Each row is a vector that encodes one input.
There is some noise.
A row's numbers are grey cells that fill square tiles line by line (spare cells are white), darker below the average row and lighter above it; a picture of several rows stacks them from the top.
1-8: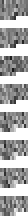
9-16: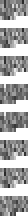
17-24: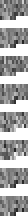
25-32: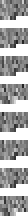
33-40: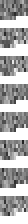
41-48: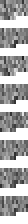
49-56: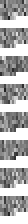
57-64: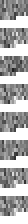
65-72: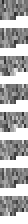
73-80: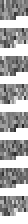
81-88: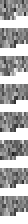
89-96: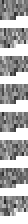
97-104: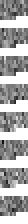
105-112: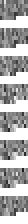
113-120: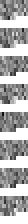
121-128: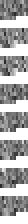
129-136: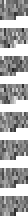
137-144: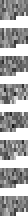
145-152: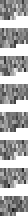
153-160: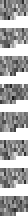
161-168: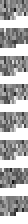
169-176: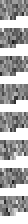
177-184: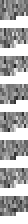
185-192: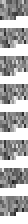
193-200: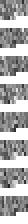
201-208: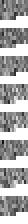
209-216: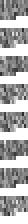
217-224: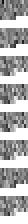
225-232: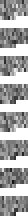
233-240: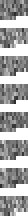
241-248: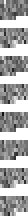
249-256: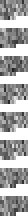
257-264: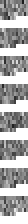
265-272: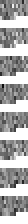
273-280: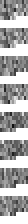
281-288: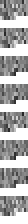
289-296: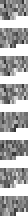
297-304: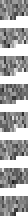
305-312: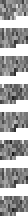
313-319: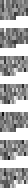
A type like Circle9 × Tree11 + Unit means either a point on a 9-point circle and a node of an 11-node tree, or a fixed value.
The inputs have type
Bool × Circle11 + Line7 × Line7 × Line7.
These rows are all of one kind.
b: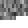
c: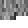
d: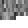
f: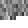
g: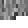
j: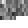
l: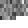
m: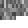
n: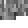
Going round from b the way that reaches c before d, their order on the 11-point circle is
b, j, n, g, c, f, d, l, m.
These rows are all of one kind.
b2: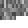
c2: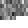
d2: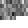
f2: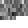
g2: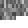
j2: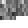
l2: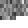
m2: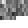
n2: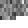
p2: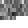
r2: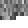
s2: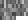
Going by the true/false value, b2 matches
g2 and s2.
